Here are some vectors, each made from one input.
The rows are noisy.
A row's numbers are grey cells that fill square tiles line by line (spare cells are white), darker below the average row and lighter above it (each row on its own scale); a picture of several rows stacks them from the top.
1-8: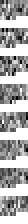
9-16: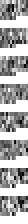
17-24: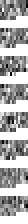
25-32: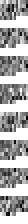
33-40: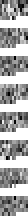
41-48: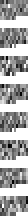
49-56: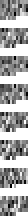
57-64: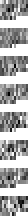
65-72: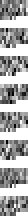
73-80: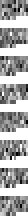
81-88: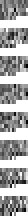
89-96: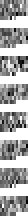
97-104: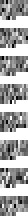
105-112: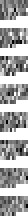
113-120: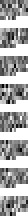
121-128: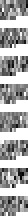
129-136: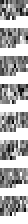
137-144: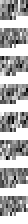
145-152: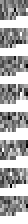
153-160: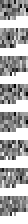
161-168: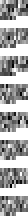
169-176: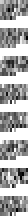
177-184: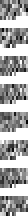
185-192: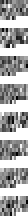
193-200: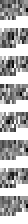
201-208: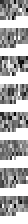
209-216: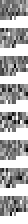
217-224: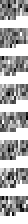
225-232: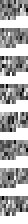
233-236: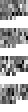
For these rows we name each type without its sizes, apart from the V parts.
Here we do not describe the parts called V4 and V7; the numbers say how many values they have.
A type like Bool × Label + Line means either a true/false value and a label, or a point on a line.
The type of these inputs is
(Line × Line × Tree × V7 + Unit) × V4.
